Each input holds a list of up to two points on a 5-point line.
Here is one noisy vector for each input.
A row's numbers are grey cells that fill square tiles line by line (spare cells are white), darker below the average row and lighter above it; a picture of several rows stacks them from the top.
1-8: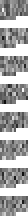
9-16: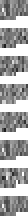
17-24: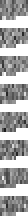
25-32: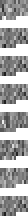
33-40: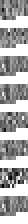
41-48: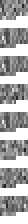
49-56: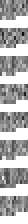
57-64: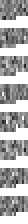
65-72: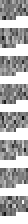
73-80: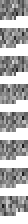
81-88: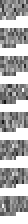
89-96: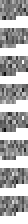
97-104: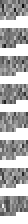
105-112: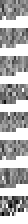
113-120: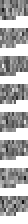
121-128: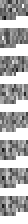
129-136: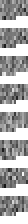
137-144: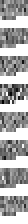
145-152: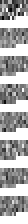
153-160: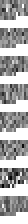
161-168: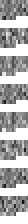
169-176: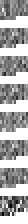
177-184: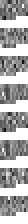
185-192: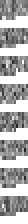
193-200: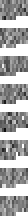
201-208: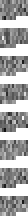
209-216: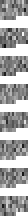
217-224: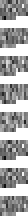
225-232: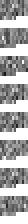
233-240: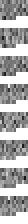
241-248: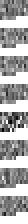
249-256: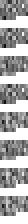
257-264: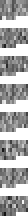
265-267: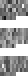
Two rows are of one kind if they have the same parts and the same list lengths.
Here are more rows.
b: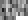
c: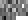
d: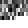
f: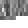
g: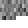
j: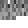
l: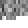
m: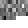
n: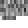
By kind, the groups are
b, j, l, n
c, f, g, m
d

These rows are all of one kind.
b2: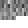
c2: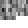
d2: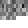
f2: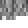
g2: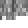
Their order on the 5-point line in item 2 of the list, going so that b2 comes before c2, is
d2, b2, c2, f2, g2.
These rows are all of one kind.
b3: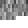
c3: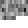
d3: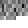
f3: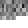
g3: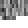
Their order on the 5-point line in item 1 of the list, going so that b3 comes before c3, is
d3, f3, b3, c3, g3.
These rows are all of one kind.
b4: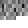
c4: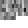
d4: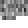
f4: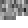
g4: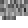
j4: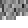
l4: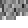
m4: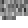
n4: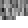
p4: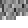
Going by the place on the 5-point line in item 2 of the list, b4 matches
d4, m4 and n4.
